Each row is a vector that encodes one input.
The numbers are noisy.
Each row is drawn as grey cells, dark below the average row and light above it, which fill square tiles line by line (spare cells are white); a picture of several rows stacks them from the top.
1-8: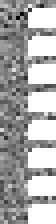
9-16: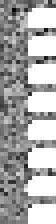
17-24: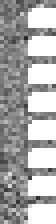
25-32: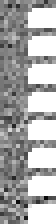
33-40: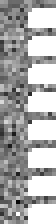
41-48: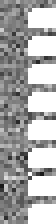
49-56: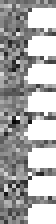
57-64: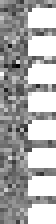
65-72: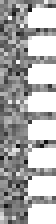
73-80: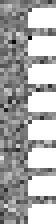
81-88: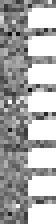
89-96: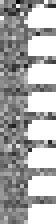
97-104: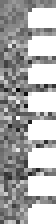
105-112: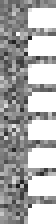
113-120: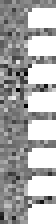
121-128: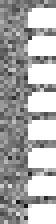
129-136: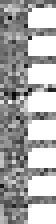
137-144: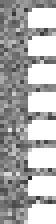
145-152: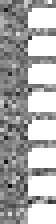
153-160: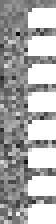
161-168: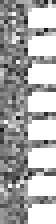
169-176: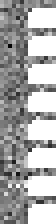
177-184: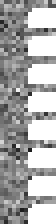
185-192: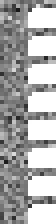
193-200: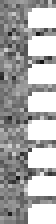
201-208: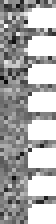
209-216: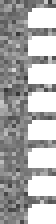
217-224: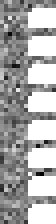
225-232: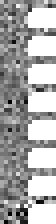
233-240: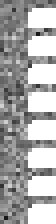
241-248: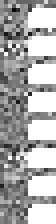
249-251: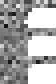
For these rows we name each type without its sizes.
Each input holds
a point on a line, together with either a point on a circle, or a fixed value.
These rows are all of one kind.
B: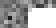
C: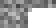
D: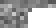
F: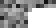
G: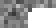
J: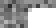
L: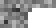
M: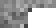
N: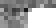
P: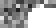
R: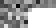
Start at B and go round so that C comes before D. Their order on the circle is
B, C, F, R, M, J, P, N, G, D, L.
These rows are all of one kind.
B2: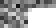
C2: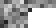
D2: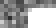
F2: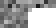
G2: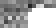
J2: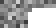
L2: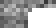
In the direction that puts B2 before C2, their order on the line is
F2, B2, D2, L2, G2, C2, J2.
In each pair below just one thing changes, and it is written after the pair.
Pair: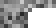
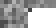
the place on the line
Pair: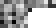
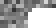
the place on the circle
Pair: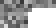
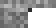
the place on the circle
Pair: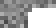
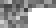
the place on the line
